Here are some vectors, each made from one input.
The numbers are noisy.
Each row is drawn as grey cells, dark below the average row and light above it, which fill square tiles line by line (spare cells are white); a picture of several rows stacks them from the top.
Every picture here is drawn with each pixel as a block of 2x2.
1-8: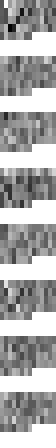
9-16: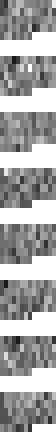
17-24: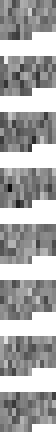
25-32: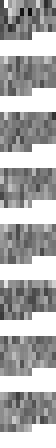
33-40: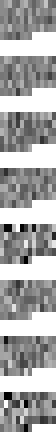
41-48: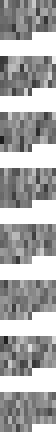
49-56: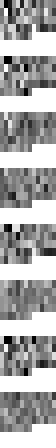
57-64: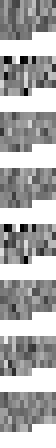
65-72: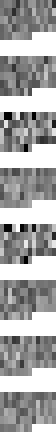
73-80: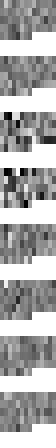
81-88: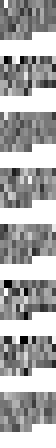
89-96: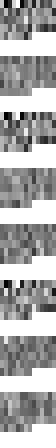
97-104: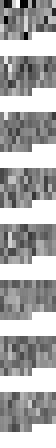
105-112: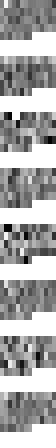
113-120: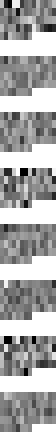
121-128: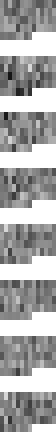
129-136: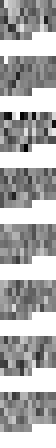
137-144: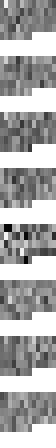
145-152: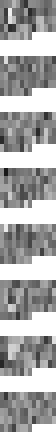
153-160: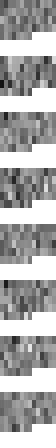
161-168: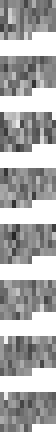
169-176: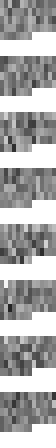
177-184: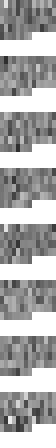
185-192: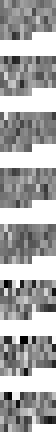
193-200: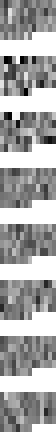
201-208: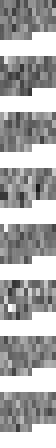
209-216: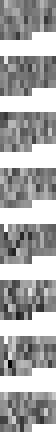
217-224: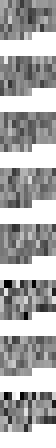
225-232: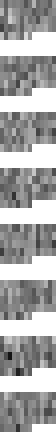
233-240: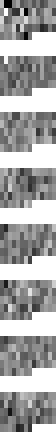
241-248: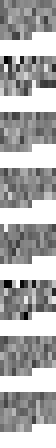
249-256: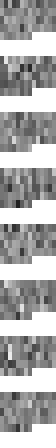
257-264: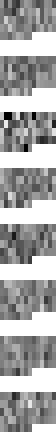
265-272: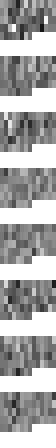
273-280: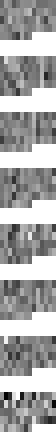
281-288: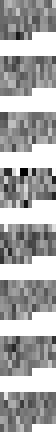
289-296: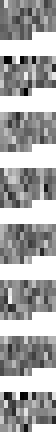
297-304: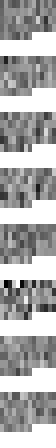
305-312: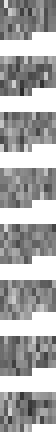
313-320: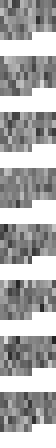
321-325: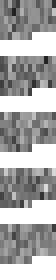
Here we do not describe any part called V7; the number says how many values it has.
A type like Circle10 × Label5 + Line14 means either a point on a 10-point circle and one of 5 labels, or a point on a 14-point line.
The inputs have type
(Circle9 + List3(Line5)) × V7 + Line8.
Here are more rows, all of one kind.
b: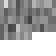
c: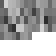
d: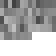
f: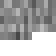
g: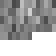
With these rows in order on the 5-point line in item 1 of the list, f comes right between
d and g.
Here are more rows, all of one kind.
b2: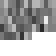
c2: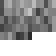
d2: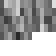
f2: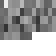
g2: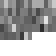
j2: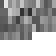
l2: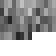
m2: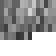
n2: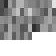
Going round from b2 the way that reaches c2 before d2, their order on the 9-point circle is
b2, g2, m2, c2, l2, d2, n2, f2, j2.
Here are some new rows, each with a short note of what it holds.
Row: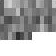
a point on a 9-point circle and a value of V7
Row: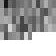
a value of V7, together with the empty list
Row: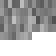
a value of V7, together with a list of two items
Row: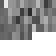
a point on a 9-point circle and a value of V7
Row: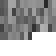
a point on a 9-point circle and a value of V7
